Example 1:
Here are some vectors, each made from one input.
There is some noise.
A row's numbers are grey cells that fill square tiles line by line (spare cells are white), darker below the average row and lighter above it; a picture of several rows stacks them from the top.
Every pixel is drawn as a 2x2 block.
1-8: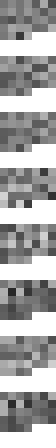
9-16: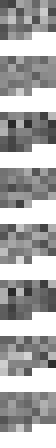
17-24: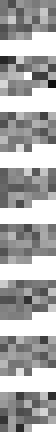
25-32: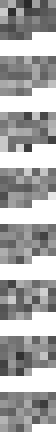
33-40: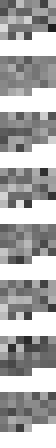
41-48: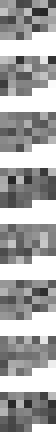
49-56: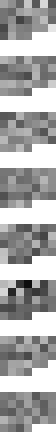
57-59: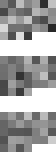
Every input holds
a list of up to two points on a 5-point line.
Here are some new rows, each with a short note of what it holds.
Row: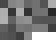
the empty list
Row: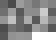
a list of one item
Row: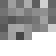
a list of two items
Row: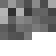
the empty list
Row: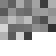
a list of one item
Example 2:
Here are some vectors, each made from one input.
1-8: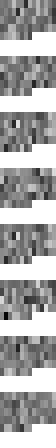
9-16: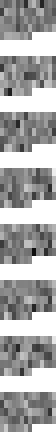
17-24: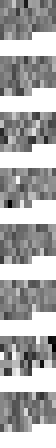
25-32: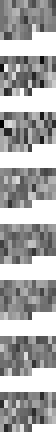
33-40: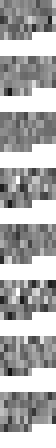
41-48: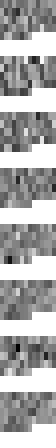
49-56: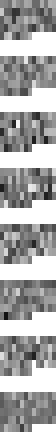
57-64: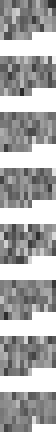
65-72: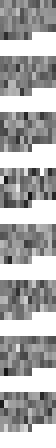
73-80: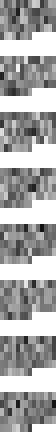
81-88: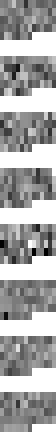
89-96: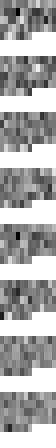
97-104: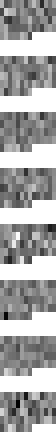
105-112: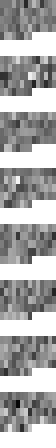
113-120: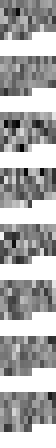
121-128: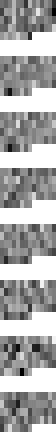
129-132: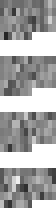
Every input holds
either a fixed value, or a point on each of two 10-point lines, or a node of an 11-node tree.
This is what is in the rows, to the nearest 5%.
About 5% of them hold a fixed value. About 55% of them hold a point on each of two 10-point lines. The rest hold a node of an 11-node tree.
